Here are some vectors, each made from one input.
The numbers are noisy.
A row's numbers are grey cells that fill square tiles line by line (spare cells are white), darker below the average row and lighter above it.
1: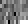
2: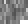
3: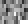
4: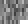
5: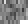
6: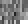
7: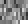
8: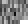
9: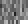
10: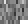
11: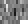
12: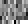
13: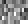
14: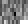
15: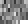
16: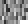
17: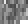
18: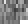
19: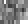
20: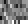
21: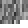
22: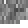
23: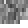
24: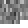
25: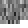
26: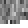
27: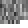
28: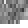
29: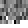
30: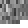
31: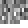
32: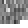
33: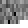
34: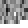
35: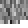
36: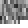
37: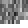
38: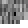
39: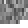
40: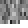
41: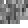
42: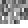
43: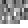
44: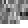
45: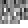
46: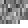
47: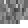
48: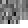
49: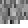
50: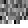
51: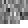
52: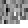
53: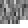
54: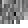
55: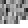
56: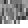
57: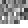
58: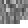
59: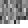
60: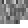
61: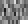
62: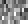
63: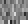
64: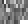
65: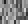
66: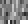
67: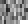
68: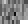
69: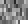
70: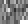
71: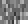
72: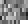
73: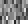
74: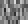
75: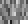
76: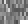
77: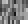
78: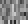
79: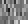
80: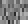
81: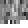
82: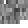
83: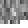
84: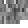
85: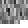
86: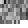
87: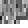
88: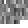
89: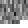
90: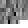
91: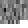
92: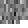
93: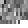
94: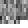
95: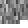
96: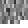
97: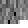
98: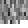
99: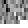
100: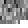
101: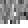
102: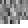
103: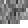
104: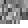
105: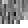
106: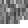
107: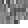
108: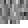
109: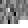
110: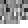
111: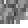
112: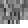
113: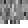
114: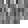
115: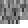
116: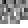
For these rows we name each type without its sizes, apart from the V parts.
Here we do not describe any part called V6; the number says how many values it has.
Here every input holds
a point on a line, together with either a node of a tree, or a value of V6.
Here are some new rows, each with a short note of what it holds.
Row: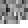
a point on a line and a node of a tree
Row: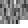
a point on a line and a value of V6
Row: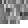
a point on a line and a node of a tree
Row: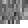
a point on a line and a value of V6
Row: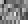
a point on a line and a node of a tree
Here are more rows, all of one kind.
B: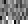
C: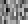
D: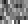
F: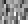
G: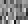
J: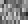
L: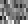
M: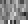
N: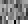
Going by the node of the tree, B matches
D and L.
